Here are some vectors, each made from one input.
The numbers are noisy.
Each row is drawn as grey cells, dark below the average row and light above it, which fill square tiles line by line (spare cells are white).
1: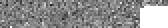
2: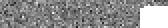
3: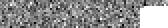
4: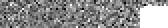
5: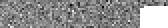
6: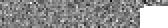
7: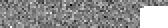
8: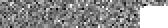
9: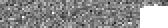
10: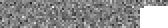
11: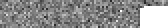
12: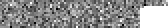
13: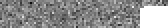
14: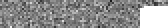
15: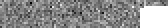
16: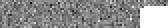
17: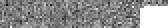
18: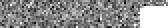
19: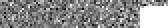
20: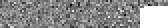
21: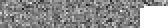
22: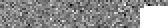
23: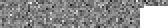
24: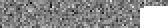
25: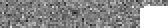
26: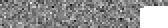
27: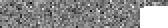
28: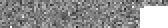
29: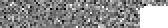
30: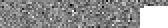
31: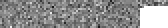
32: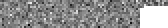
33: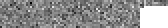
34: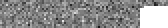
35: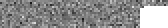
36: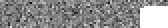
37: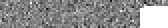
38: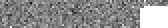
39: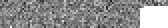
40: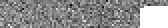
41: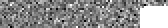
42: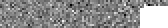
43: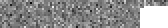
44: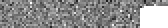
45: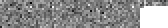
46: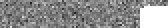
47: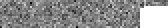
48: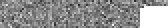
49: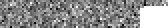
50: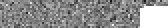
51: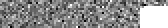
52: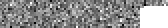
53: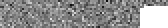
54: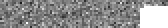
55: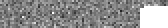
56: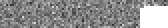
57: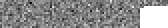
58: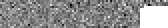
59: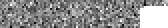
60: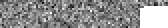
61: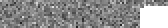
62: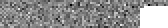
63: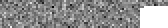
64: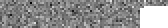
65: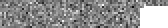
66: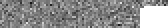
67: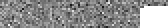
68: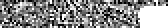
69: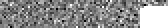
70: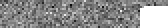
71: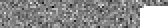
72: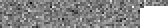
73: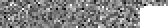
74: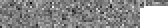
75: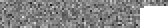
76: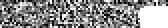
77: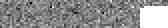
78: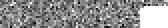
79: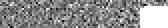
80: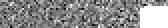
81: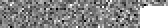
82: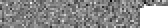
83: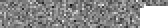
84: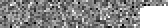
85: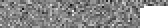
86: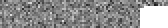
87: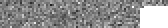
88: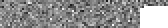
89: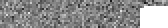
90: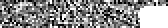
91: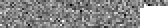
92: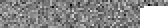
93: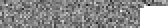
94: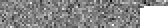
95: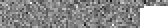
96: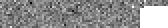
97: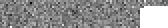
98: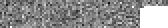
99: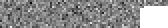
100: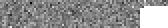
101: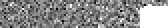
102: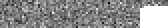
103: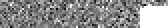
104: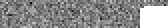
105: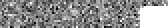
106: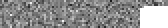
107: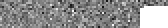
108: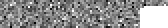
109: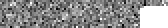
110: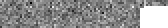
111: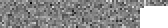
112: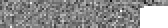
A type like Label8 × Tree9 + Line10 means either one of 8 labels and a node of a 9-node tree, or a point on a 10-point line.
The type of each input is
List2(Line4 + Line6).
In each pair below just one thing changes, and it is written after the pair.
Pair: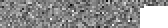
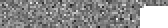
the place on the 6-point line in item 1 of the list
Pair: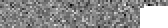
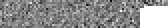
the place on the 6-point line in item 1 of the list
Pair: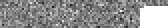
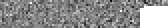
the place on the 6-point line in item 1 of the list
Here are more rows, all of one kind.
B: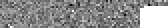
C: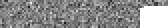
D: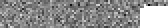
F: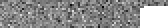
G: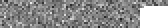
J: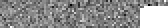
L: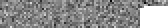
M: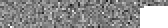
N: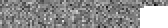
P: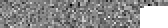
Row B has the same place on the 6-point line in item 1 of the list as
D, J and P.
